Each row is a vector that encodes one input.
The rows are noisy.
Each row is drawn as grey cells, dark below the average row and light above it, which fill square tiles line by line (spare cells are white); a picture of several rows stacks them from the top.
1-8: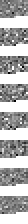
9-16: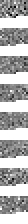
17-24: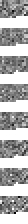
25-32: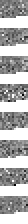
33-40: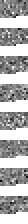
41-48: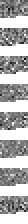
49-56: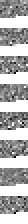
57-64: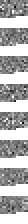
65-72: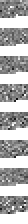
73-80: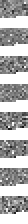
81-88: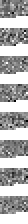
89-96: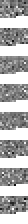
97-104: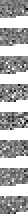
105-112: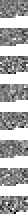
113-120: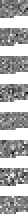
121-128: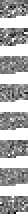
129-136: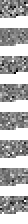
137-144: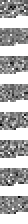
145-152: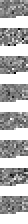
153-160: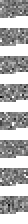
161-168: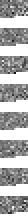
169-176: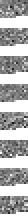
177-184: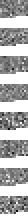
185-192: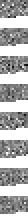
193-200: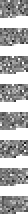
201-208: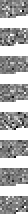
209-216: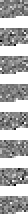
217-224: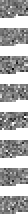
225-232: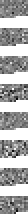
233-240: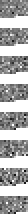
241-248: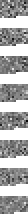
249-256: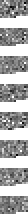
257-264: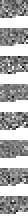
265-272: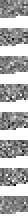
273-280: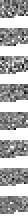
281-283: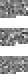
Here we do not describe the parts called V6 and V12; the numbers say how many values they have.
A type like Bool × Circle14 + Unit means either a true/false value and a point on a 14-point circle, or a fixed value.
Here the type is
Bool × (Line9 + V12) × V6.
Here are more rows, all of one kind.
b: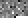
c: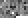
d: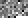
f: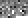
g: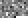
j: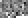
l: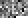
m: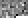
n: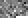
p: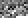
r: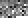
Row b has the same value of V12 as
d, f, l and r.
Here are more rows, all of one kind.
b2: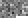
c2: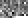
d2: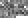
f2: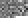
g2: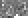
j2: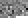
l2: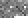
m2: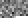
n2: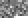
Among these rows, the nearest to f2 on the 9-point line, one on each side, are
b2 and n2.
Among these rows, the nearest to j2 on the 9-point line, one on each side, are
b2 and c2.
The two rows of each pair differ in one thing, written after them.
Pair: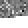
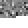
the value of V12
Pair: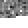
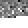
the value of V12
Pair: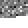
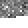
the value of V12
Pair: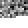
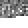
the value of V12
